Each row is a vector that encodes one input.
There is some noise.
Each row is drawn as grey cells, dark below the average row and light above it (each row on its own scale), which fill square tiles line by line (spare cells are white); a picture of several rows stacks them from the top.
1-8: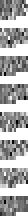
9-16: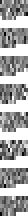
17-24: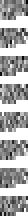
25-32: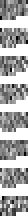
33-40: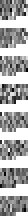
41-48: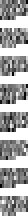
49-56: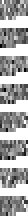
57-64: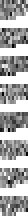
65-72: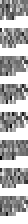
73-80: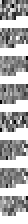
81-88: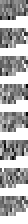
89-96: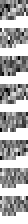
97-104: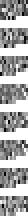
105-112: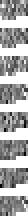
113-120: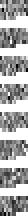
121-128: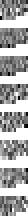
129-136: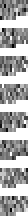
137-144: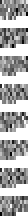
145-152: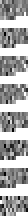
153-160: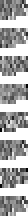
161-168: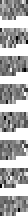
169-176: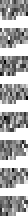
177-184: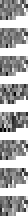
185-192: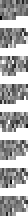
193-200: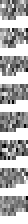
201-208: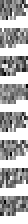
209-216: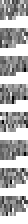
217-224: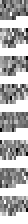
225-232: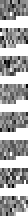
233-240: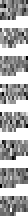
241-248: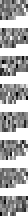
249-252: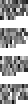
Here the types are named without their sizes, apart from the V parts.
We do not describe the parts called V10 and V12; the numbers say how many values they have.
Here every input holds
either a fixed value, or a node of a tree, or three true/false values, or a value of V10 and a value of V12.
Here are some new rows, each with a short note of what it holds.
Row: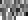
a node of a tree
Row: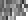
three true/false values
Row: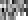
a fixed value
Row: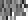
three true/false values
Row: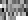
a fixed value
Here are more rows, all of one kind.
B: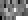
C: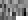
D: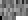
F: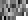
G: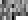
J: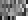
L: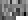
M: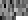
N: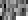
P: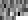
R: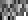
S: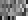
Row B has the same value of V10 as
F, J, R and S.
